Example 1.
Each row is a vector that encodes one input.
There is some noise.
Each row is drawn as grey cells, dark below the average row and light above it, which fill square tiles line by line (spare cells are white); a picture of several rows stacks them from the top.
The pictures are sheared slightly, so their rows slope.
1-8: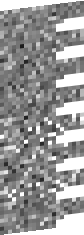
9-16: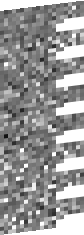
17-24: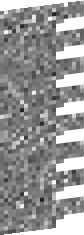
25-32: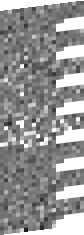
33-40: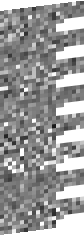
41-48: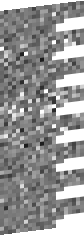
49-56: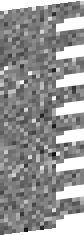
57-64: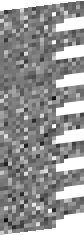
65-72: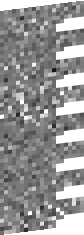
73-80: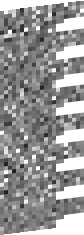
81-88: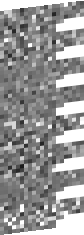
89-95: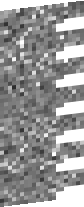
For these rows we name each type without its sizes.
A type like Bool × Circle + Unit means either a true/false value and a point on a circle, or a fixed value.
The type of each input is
Bool × Line.
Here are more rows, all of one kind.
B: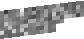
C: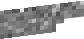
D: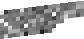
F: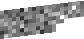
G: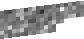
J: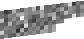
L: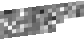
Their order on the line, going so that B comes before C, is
J, B, F, L, G, C, D.
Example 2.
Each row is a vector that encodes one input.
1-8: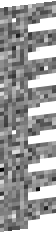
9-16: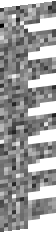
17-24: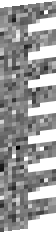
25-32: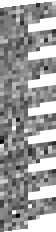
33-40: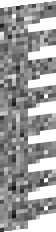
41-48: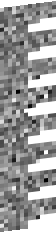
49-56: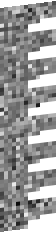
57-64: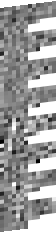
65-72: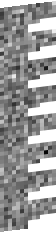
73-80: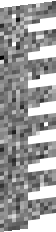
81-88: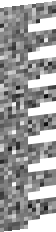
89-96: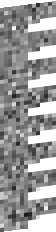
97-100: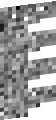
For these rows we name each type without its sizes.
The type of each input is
(Bool × Bool × Bool × Bool + Unit) × Tree.
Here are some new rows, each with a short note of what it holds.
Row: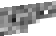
a node of a tree and four true/false values
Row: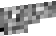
a node of a tree
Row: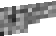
a node of a tree and four true/false values
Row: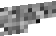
a node of a tree and four true/false values
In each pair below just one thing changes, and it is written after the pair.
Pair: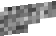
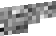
the node of the tree
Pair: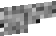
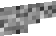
one of the four true/false values
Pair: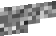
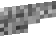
one of the four true/false values
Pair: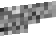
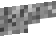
the node of the tree
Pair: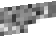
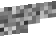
the node of the tree
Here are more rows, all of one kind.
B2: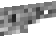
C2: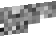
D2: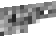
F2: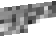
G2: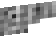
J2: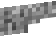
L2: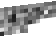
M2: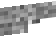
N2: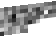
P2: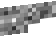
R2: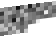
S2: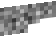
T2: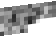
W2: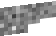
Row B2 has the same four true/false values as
G2, L2 and N2.
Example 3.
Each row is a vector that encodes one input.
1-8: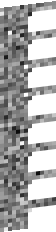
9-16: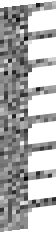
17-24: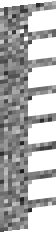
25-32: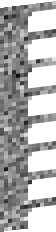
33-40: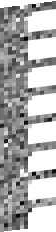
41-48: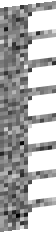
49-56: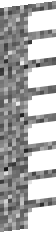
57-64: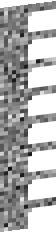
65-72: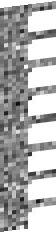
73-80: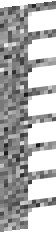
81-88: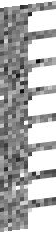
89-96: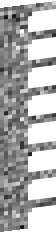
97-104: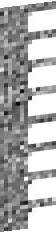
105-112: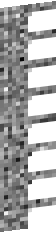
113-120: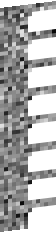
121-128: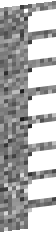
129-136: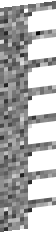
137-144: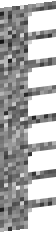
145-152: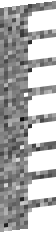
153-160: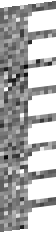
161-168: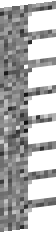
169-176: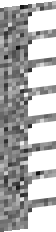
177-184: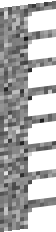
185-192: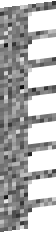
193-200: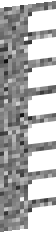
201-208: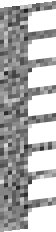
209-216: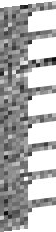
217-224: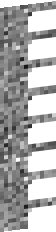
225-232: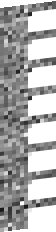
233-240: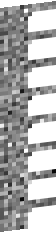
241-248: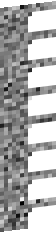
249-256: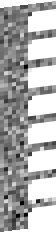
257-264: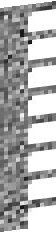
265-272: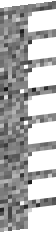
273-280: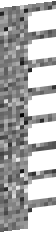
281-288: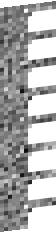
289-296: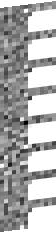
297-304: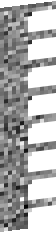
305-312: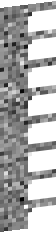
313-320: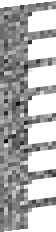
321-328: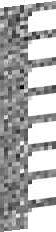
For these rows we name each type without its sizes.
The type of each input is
Bool × Line.
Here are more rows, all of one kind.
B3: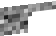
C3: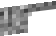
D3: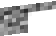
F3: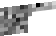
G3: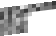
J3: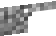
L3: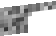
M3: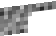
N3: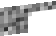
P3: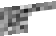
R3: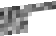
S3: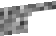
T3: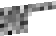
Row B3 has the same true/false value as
F3 and J3.
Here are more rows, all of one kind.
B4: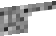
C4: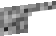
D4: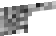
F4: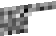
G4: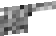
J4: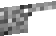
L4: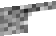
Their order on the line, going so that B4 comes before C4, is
J4, F4, B4, C4, G4, L4, D4.
